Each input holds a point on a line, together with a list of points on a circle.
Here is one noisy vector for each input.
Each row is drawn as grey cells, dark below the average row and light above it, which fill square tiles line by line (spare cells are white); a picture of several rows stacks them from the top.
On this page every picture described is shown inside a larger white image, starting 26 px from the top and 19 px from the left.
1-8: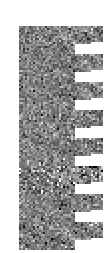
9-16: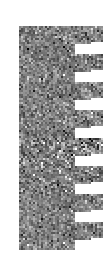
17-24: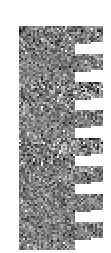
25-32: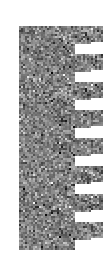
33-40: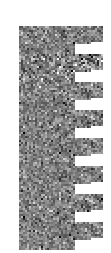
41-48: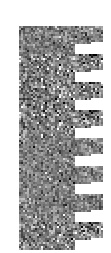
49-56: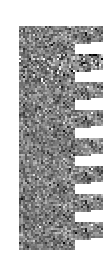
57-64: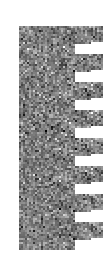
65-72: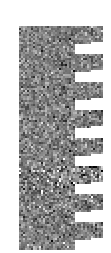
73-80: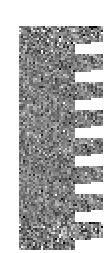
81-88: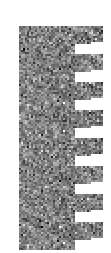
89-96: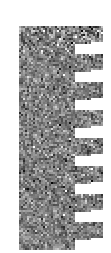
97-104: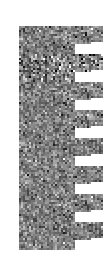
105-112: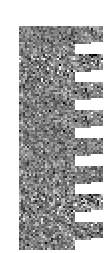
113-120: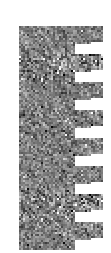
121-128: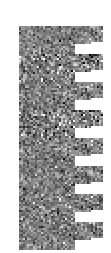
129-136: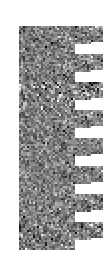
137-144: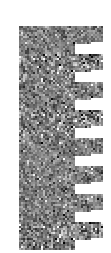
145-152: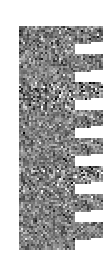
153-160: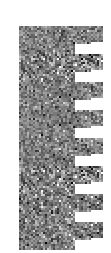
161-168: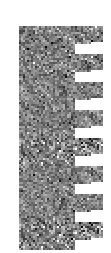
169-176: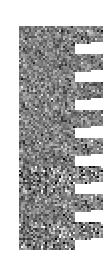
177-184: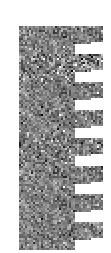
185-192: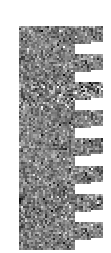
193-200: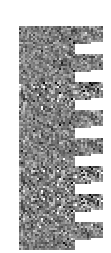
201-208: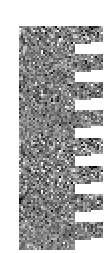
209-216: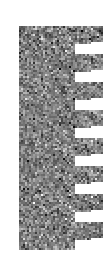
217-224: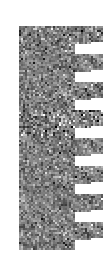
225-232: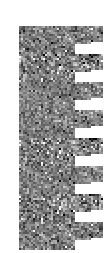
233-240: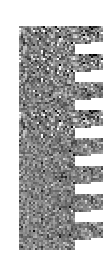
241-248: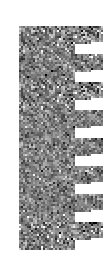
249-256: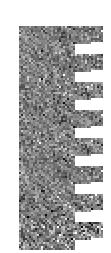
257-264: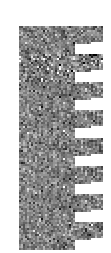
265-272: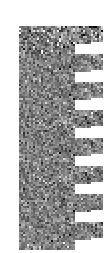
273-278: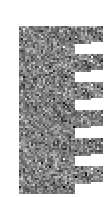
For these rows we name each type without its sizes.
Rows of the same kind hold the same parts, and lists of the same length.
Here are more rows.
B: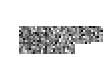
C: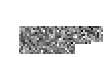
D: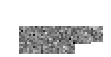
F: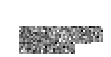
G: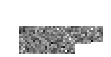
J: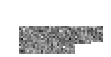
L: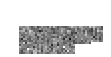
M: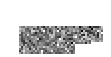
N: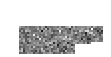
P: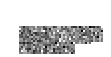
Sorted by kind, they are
B, C, F, M, P
D, G
J, L, N

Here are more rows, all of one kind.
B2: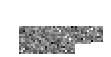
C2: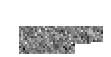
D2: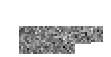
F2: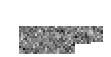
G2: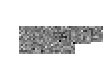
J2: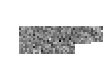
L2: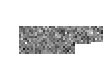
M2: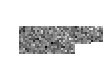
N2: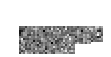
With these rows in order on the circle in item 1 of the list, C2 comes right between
F2 and J2.
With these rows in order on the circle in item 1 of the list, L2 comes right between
F2 and G2.
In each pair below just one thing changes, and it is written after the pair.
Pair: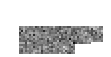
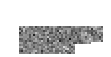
the place on the circle in item 1 of the list
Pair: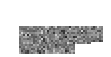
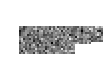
the place on the line
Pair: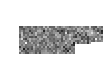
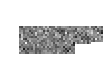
the place on the circle in item 2 of the list
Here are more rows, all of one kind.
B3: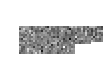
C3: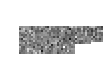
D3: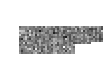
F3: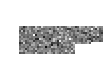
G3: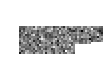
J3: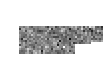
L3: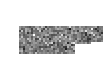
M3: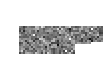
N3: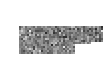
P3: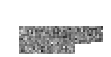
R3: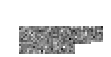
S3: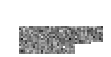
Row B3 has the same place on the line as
C3, J3, R3 and S3.
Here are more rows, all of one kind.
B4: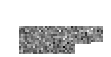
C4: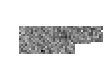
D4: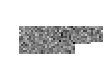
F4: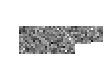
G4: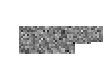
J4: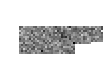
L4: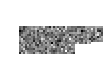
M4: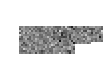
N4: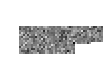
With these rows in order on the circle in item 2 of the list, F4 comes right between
B4 and N4.
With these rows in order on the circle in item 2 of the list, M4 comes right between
C4 and L4.
